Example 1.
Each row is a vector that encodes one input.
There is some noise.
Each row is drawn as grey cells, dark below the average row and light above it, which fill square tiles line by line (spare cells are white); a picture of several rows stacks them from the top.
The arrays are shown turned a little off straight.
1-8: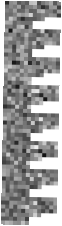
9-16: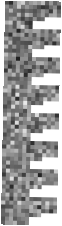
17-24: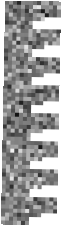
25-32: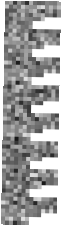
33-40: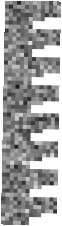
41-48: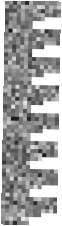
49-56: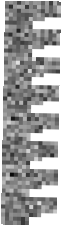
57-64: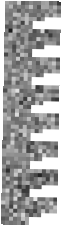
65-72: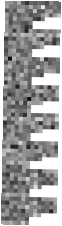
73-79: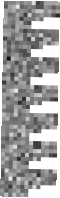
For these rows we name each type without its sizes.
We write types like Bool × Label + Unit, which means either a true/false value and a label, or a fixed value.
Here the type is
Circle.
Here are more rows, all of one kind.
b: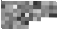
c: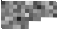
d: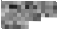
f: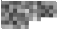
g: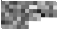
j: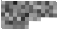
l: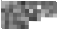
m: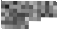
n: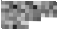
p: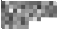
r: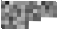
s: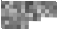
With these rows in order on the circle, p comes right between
b and f.
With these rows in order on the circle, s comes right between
d and r.
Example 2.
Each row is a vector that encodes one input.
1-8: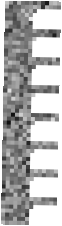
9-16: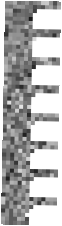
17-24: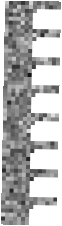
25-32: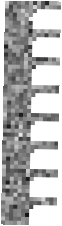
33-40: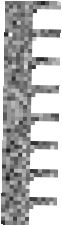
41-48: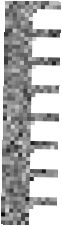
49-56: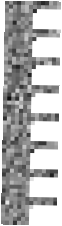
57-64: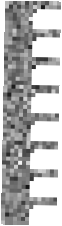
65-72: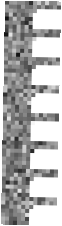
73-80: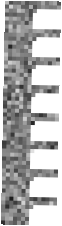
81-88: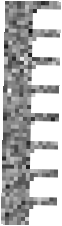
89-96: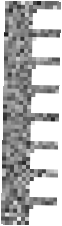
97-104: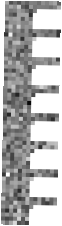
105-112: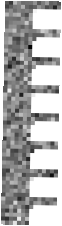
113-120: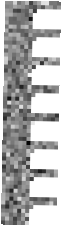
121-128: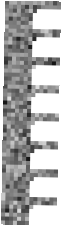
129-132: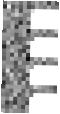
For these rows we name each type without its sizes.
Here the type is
Tree.
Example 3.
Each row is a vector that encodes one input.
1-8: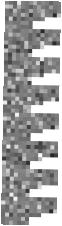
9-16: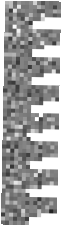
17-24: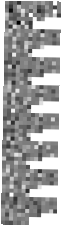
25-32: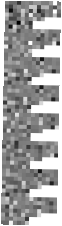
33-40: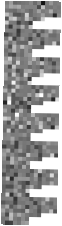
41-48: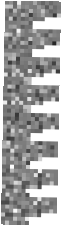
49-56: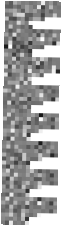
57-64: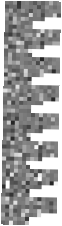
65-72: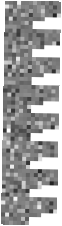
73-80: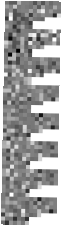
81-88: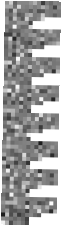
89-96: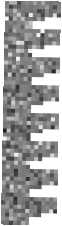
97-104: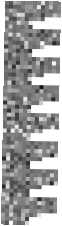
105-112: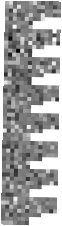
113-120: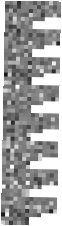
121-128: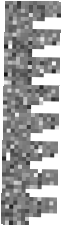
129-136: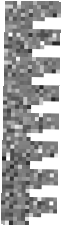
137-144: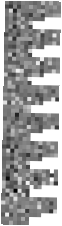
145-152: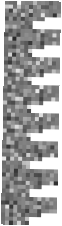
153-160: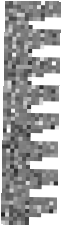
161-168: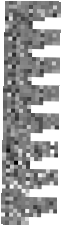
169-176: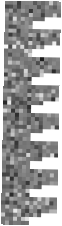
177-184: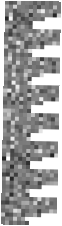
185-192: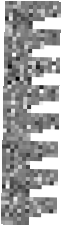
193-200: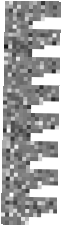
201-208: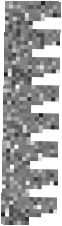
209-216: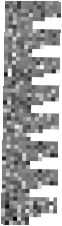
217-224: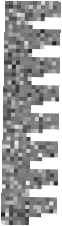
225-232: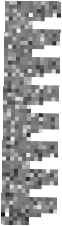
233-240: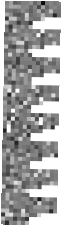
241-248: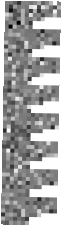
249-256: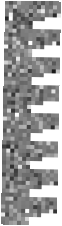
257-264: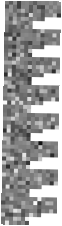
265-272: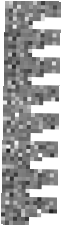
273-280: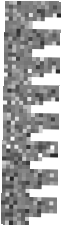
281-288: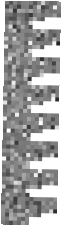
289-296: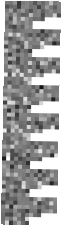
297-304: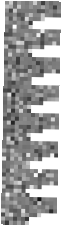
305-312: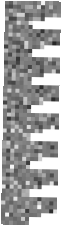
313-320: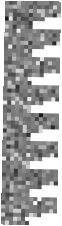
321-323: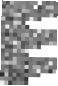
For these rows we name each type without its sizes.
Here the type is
Bool × Bool × Bool + Unit.
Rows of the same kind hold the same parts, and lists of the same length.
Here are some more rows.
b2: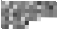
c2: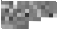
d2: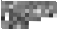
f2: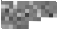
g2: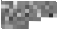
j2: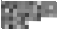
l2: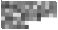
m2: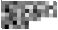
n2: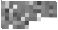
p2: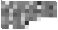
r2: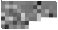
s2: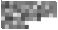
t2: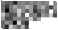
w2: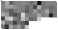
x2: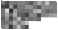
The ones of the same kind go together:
b2, c2, d2, f2, g2, j2, l2, n2, p2, r2, s2, w2, x2
m2, t2

